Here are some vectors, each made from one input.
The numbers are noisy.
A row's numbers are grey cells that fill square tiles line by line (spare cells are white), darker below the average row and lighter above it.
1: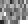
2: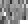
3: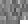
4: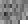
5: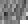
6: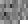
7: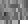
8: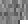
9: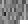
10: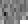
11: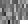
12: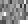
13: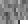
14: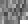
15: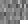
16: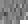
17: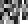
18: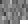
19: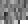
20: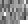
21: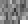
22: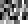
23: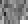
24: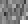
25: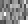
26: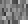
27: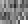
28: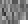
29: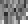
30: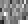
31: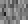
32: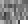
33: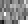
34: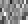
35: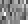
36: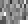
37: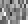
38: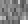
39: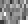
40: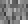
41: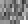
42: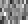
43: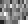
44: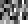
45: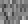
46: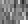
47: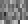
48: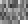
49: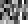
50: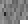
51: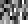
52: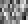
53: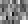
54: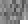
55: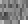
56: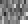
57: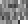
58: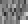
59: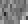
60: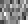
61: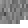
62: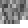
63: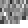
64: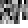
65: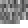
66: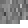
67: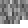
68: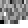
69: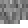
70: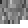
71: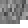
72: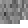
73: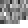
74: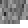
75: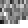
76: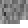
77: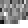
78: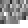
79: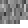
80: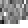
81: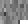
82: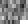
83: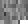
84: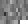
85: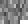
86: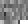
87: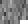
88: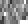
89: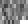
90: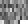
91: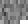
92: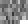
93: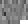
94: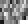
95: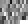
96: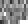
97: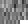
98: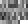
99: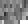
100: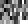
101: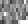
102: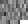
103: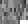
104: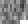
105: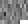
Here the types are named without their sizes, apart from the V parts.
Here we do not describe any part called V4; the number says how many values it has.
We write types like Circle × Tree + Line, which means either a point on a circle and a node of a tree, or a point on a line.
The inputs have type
List(Bool × Line × V4).
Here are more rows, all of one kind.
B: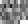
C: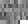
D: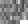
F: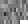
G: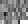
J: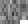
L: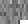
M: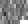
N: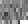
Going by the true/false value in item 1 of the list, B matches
C, D and M.
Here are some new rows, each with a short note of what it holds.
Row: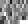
a list of one item
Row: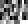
the empty list
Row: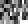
the empty list
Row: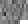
a list of two items
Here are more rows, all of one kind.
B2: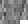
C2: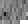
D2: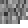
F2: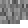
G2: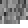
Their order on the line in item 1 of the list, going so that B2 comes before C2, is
B2, D2, F2, C2, G2.
